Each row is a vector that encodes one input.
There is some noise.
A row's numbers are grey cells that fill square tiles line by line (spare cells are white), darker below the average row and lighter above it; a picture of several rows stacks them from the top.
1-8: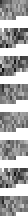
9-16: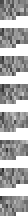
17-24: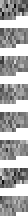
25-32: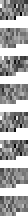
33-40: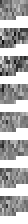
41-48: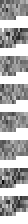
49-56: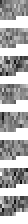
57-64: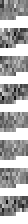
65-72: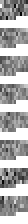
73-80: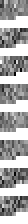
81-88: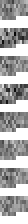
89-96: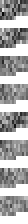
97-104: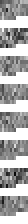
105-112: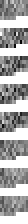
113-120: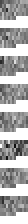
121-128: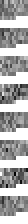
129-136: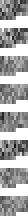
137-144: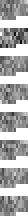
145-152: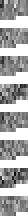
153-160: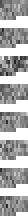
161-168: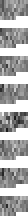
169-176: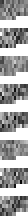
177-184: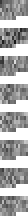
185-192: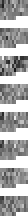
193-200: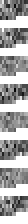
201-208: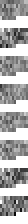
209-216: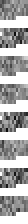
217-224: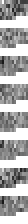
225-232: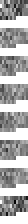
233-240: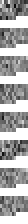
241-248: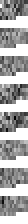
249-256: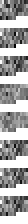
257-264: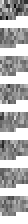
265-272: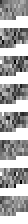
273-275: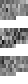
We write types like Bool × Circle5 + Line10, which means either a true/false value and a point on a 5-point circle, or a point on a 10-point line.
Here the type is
Line10 + Line15.
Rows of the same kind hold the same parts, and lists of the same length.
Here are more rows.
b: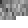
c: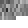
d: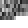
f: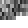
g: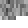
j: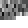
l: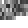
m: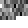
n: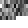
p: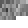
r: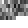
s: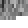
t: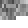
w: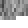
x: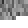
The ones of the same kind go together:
b, c, g, p, s, t, w, x
d, f, j, l, m, n, r

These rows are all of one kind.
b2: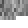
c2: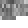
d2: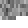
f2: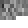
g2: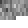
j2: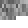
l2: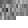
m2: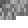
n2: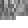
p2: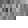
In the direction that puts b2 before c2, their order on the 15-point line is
f2, n2, b2, m2, g2, l2, p2, j2, c2, d2.
